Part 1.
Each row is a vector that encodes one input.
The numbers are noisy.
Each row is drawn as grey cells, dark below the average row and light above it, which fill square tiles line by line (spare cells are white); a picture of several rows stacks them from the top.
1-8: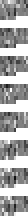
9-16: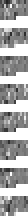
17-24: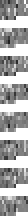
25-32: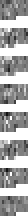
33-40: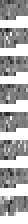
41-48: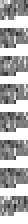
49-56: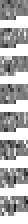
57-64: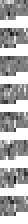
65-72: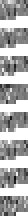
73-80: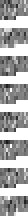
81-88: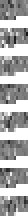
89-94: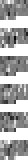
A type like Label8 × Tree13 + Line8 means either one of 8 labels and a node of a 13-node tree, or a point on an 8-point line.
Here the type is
Bool × Line6 × Line6.
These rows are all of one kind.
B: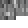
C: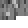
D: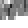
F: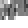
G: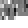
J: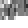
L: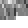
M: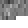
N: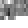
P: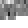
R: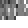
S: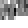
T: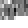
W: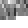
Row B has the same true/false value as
C, M and R.
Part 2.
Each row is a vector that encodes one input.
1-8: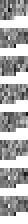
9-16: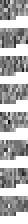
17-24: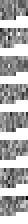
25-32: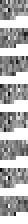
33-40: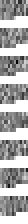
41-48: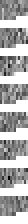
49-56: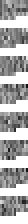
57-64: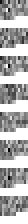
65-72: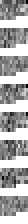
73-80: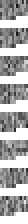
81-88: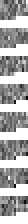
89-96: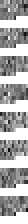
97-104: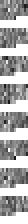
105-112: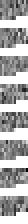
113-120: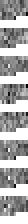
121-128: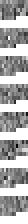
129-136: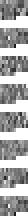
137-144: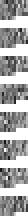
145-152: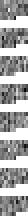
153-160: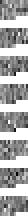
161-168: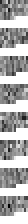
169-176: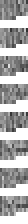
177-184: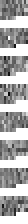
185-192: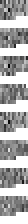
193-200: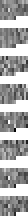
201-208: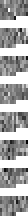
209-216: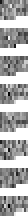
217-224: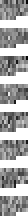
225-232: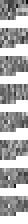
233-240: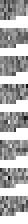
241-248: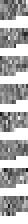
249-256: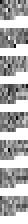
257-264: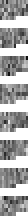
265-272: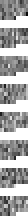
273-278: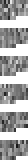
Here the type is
(Bool × Bool × Bool + Unit) × Tree18.
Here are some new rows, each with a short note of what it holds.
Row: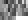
a node of an 18-node tree and three true/false values
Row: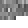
a node of an 18-node tree
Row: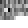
a node of an 18-node tree and three true/false values
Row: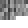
a node of an 18-node tree and three true/false values
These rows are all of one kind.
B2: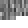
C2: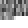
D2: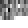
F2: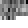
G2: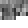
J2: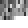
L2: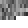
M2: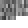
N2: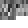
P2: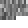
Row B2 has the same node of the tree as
M2 and P2.
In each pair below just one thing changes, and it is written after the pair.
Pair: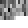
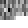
the node of the tree
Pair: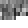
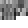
one of the three true/false values
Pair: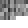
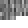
the node of the tree
